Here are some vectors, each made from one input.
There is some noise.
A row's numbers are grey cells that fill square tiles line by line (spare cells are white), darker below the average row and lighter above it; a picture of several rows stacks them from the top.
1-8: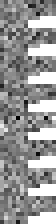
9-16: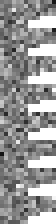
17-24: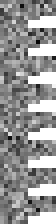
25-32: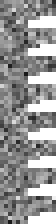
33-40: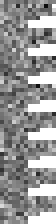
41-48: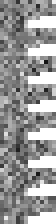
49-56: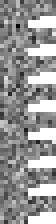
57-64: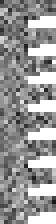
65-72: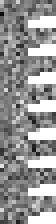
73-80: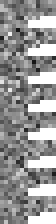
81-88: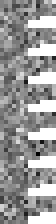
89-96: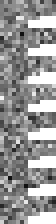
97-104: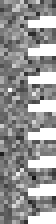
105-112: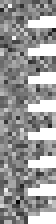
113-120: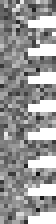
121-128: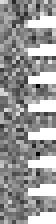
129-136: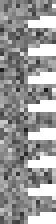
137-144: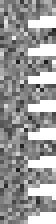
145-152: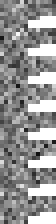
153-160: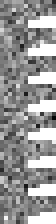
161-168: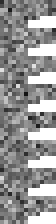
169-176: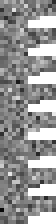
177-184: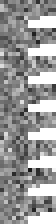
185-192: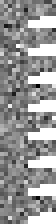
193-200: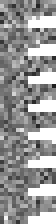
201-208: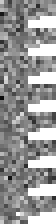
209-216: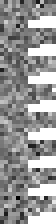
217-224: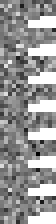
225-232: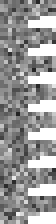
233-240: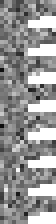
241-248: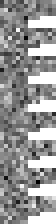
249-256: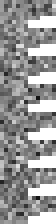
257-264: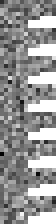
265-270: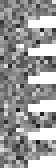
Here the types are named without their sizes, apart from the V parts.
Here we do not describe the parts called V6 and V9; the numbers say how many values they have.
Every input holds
either a point on a line, or a true/false value and a value of V9, or a value of V6.
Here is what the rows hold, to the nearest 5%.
About 10% of them hold a point on a line. About 60% of them hold a true/false value and a value of V9. The rest hold a value of V6.
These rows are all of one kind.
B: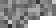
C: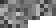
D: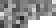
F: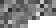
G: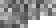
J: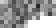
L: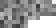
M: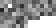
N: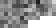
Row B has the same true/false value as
C, F and M.
